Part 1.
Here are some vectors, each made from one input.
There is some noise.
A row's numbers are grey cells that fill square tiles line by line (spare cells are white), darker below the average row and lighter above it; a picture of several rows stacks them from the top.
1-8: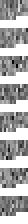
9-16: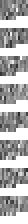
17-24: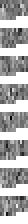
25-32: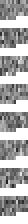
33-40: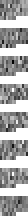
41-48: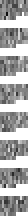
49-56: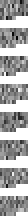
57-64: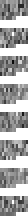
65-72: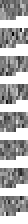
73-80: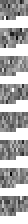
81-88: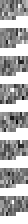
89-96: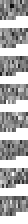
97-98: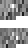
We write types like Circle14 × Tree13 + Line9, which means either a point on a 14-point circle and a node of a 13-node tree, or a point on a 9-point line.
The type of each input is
Label8 × (Label8 + Tree8).
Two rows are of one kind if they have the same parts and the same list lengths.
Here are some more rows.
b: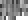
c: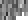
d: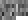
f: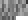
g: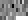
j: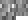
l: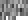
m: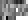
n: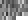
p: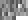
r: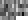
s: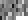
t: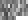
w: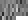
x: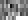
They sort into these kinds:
b, c, f, g, j, l, n, p, s, t, x
d, m, r, w

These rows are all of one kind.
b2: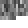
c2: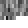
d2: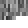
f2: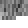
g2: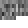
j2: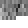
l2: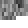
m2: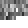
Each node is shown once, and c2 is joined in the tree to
d2 and f2.
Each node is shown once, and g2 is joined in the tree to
b2 and d2.
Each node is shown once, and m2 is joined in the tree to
l2.
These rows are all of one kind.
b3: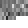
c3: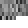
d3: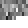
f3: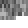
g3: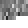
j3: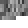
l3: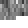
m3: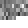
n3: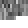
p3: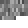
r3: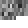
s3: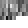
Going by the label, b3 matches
d3, g3 and m3.
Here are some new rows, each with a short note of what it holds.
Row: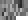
one of 8 labels and a node of an 8-node tree
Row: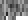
two labels (each one of 8)
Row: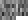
one of 8 labels and a node of an 8-node tree
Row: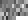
one of 8 labels and a node of an 8-node tree
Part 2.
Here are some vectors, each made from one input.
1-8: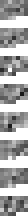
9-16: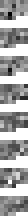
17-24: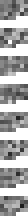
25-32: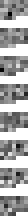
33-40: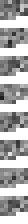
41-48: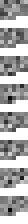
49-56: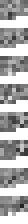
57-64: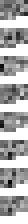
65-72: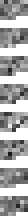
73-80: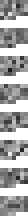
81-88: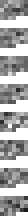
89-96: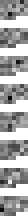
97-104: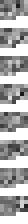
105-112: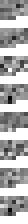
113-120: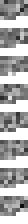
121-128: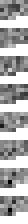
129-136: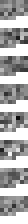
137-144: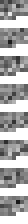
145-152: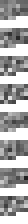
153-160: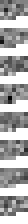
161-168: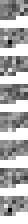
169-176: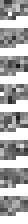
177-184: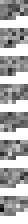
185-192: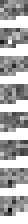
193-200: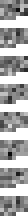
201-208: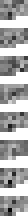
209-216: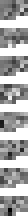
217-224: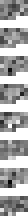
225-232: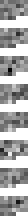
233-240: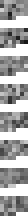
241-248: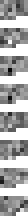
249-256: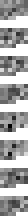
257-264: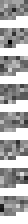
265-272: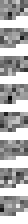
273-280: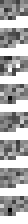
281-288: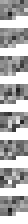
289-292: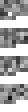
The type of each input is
Label5 × List2(Line5).
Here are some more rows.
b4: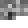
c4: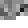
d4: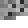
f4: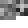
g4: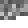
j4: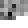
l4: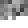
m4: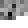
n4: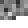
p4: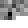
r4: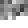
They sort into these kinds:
b4, f4, g4, p4
c4, d4, l4, n4, r4
j4, m4

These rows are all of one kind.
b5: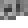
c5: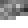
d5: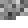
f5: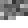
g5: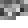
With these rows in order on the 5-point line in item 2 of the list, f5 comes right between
c5 and d5.
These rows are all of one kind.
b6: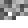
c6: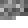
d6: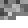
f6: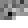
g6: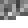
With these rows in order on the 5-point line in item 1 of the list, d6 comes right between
c6 and g6.
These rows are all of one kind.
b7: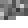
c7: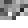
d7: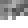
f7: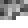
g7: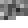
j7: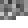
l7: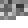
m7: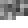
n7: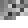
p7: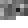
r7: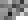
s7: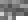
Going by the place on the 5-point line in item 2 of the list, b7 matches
j7 and n7.
